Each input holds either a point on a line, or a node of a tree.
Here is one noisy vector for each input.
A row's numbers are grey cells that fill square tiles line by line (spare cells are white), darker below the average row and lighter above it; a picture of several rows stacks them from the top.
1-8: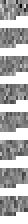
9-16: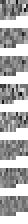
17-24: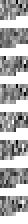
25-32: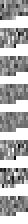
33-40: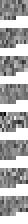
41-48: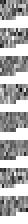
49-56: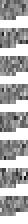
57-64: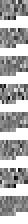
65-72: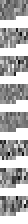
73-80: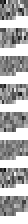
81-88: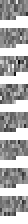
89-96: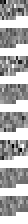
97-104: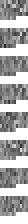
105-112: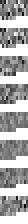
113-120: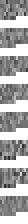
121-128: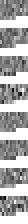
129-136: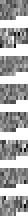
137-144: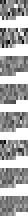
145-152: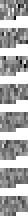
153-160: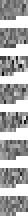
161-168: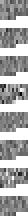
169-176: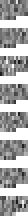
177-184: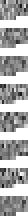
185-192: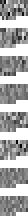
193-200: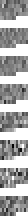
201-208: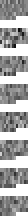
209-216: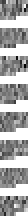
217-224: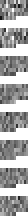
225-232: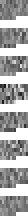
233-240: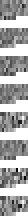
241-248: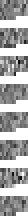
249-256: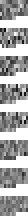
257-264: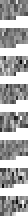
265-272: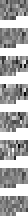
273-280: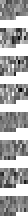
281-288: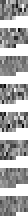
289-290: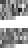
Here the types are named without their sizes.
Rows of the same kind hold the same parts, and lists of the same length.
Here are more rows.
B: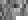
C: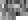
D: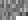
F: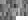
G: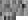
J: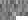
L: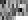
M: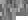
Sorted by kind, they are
B, C, D, F, G, J, M
L

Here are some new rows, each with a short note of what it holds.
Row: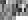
a point on a line
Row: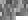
a node of a tree
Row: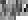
a point on a line
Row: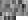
a node of a tree
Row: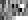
a point on a line
